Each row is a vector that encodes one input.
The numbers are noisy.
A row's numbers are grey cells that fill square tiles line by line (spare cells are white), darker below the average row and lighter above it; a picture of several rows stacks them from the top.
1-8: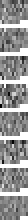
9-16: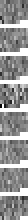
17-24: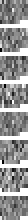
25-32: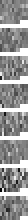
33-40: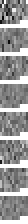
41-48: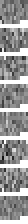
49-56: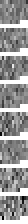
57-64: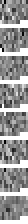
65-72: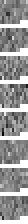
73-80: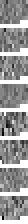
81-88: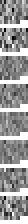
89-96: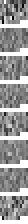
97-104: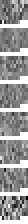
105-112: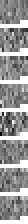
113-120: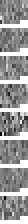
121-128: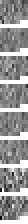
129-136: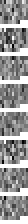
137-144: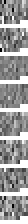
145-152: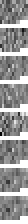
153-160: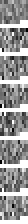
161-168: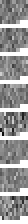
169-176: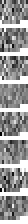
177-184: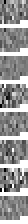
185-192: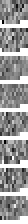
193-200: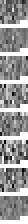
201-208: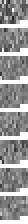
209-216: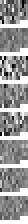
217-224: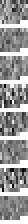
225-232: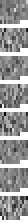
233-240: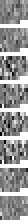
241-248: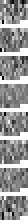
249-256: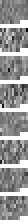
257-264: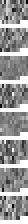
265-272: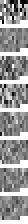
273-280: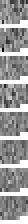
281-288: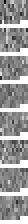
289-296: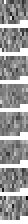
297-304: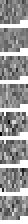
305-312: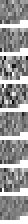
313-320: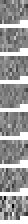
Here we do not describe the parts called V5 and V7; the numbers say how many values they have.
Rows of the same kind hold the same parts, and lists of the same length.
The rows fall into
4 kinds.
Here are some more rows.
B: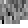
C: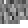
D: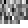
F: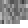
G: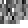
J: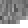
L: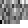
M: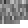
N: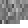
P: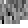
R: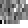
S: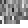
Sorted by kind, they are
B, L, P
C, F, R, S
D, G, N
J, M

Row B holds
a value of V5.
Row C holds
a node of an 11-node tree.
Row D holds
a point on an 8-point circle and a point on a 4-point line.
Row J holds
a point on an 8-point circle and a value of V7.
